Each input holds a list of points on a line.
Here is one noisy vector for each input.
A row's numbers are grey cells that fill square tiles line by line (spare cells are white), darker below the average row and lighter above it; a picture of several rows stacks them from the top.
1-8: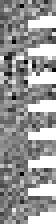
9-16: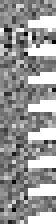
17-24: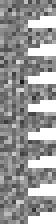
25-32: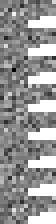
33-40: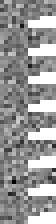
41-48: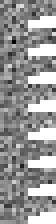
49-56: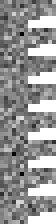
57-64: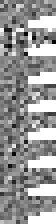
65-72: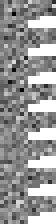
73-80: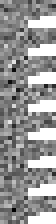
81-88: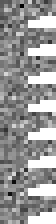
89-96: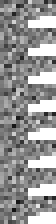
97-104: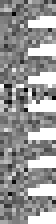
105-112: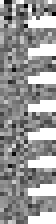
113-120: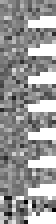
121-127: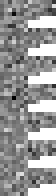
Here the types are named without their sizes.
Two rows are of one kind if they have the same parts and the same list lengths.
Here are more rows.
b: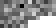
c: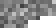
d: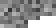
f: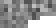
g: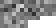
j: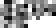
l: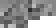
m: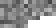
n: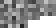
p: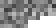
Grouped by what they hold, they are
b
c, d, f, g, l, m, n, p
j

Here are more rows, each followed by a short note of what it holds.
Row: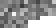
a list of two items
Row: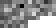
a list of one item
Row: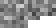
a list of two items
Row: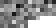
a list of one item
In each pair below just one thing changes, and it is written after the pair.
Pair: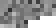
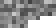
the place on the line in item 1 of the list
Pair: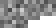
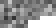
the place on the line in item 2 of the list
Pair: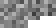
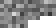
the place on the line in item 1 of the list
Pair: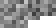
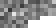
the place on the line in item 1 of the list
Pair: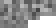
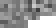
the place on the line in item 2 of the list
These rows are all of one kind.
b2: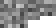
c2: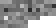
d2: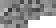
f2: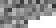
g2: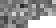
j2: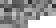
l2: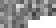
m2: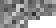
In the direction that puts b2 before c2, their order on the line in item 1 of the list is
b2, m2, l2, c2, d2, f2, j2, g2.
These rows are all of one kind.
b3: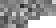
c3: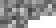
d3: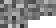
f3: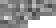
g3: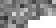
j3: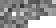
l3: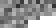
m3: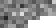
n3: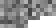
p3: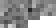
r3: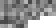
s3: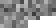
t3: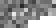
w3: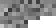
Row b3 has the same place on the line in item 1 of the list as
g3, j3, m3 and t3.
